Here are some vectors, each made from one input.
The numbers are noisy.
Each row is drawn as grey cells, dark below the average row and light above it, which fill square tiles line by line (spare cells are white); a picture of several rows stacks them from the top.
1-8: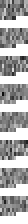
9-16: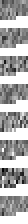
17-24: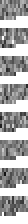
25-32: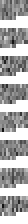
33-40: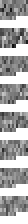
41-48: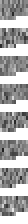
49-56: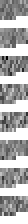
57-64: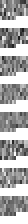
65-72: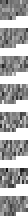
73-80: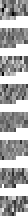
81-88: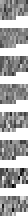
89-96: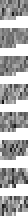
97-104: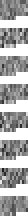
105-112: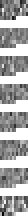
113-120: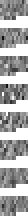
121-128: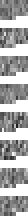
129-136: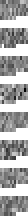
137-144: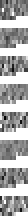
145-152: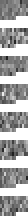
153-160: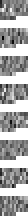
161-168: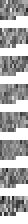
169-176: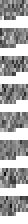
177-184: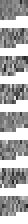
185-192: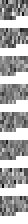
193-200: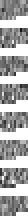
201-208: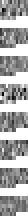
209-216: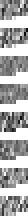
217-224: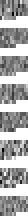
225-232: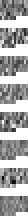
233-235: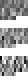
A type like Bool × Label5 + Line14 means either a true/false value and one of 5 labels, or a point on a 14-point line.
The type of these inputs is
Bool × Bool × Bool × Bool × Circle8 × Circle9 + Unit.
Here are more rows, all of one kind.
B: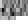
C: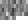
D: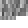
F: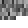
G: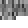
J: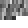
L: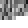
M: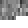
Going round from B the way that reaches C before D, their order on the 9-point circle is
B, C, M, J, L, F, D, G.
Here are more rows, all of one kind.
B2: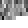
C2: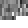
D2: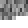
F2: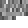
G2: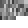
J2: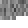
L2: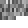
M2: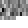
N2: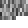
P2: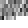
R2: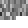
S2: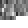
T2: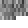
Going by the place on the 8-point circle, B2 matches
L2, M2, N2 and R2.
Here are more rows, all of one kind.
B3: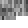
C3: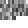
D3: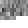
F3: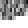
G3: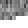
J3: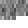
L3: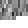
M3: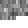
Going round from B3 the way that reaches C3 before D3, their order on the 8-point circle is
B3, C3, J3, L3, G3, M3, D3, F3.
